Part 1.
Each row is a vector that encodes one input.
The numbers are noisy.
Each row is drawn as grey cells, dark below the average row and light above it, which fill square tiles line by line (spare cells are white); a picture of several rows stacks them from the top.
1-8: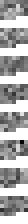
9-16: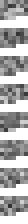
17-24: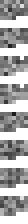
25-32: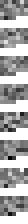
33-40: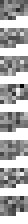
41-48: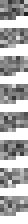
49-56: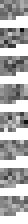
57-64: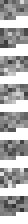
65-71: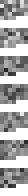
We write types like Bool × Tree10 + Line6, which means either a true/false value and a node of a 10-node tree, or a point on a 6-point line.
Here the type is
Label6.
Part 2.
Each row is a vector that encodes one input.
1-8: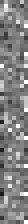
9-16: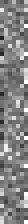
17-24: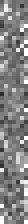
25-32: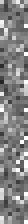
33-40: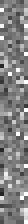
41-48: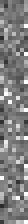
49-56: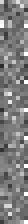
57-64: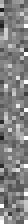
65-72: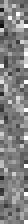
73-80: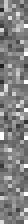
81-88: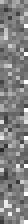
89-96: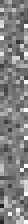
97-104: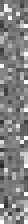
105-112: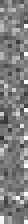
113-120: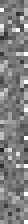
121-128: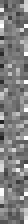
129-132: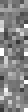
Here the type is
Bool × Bool × Bool × Bool.
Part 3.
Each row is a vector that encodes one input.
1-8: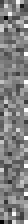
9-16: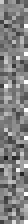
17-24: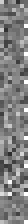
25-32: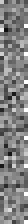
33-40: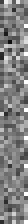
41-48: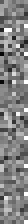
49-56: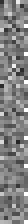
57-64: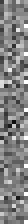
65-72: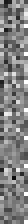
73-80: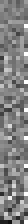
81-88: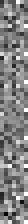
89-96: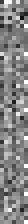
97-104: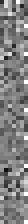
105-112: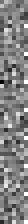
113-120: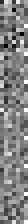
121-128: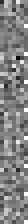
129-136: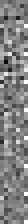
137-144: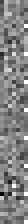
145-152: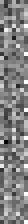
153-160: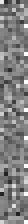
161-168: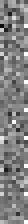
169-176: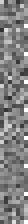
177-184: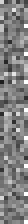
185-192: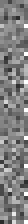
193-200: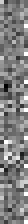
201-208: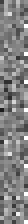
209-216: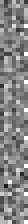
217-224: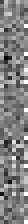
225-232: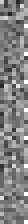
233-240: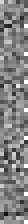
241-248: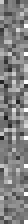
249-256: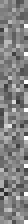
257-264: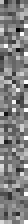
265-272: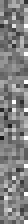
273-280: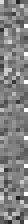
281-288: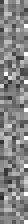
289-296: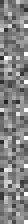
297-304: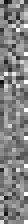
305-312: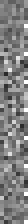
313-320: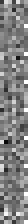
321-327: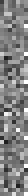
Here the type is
Line4.
